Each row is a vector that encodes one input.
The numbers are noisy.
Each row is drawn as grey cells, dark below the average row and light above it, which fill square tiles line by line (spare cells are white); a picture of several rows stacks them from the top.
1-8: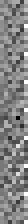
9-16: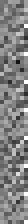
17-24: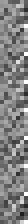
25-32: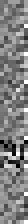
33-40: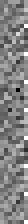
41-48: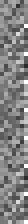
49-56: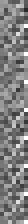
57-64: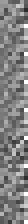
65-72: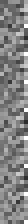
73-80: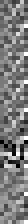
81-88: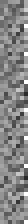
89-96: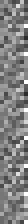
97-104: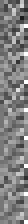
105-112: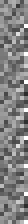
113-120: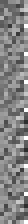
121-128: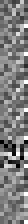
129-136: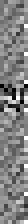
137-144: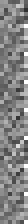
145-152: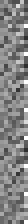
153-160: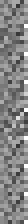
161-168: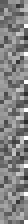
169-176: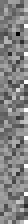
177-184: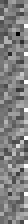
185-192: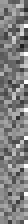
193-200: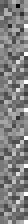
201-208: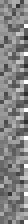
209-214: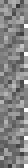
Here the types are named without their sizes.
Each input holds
a list of points on a line.
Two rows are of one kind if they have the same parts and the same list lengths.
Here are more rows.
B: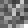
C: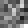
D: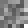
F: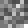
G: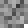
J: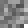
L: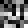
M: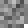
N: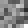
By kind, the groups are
B, C, F, N
D, G, J, M
L

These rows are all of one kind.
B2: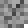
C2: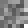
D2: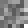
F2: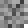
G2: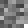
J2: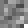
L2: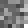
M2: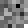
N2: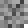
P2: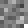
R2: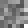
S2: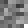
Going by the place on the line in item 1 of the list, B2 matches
F2 and N2.
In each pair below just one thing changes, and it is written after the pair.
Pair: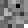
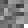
the place on the line in item 1 of the list
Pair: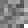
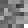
the place on the line in item 1 of the list
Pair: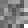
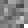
the place on the line in item 2 of the list
